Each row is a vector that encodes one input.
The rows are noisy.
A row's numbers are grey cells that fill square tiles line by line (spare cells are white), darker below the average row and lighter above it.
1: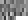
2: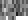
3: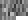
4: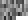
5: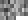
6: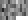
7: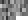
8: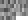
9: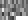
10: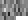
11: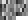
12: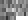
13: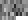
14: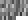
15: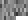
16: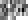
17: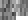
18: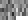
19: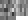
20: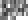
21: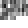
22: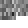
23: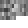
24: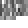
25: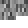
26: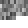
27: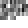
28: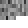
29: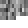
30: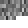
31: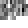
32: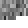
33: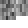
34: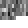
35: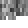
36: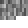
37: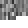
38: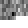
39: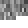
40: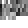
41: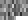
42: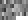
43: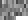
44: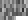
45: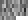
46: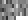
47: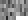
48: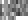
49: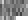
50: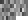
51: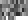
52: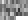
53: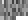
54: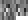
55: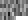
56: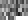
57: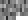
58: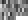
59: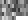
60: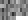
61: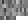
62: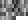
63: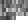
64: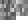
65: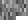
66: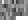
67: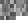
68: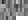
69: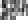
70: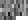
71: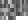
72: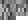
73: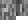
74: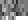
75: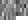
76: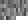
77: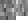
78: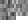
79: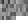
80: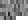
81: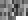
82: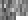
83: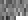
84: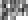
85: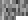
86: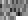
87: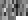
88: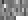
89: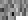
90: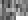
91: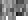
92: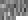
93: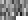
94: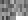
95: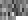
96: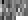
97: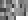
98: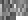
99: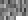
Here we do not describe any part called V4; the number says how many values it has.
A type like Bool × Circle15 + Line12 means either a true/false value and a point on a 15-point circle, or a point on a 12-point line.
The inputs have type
List2(Line5 × V4).
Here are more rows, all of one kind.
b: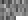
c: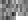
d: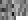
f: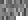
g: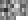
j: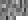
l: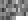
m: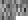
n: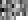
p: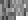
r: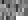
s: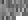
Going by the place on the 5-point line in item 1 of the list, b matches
f, j, r and s.
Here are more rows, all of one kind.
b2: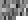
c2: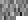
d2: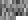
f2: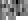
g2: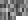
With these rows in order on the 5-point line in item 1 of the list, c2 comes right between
b2 and g2.
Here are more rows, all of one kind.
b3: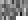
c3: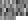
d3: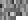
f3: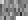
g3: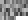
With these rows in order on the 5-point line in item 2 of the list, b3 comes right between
c3 and d3.
